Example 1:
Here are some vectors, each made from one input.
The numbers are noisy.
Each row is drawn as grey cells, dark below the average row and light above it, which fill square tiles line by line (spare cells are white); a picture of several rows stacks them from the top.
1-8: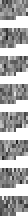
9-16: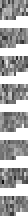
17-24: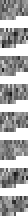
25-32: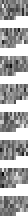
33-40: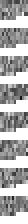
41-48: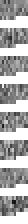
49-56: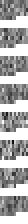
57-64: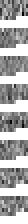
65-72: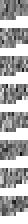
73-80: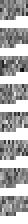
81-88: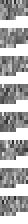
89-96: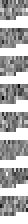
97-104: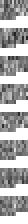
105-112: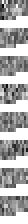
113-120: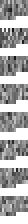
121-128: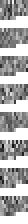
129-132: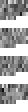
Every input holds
a node of each of two 9-node trees.
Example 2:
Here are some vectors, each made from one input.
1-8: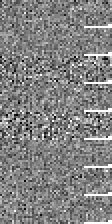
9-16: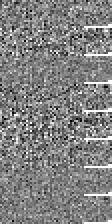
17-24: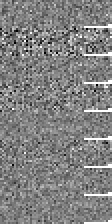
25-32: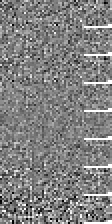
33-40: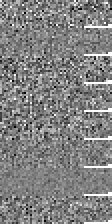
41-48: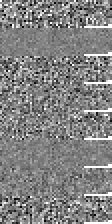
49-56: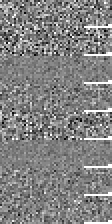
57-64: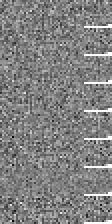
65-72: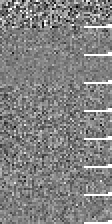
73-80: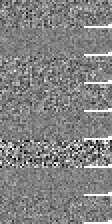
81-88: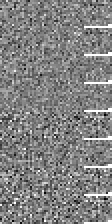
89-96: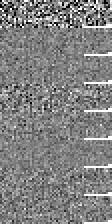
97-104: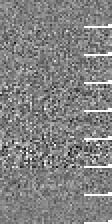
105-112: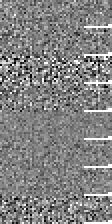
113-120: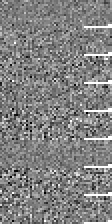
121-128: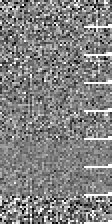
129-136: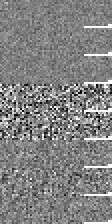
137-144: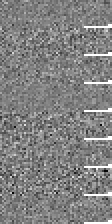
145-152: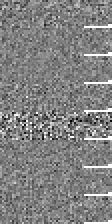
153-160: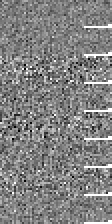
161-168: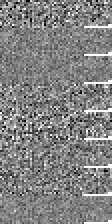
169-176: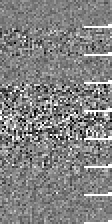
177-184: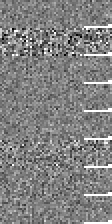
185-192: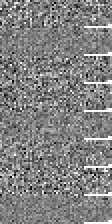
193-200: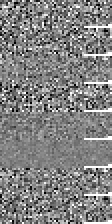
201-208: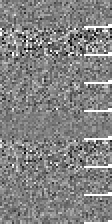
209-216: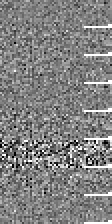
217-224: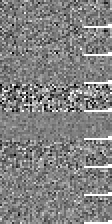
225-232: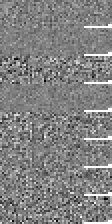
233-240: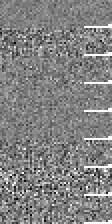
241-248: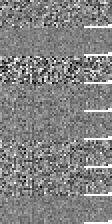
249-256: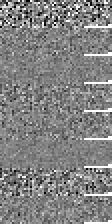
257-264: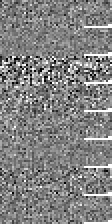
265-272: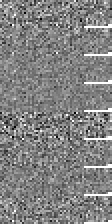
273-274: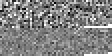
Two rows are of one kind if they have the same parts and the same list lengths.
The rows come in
2 kinds.
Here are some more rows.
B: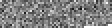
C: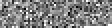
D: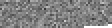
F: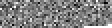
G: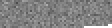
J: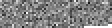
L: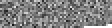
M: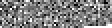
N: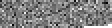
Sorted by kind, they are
B, C, D, J, L
F, G, M, N

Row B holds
a point on an 11-point line.
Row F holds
three true/false values.
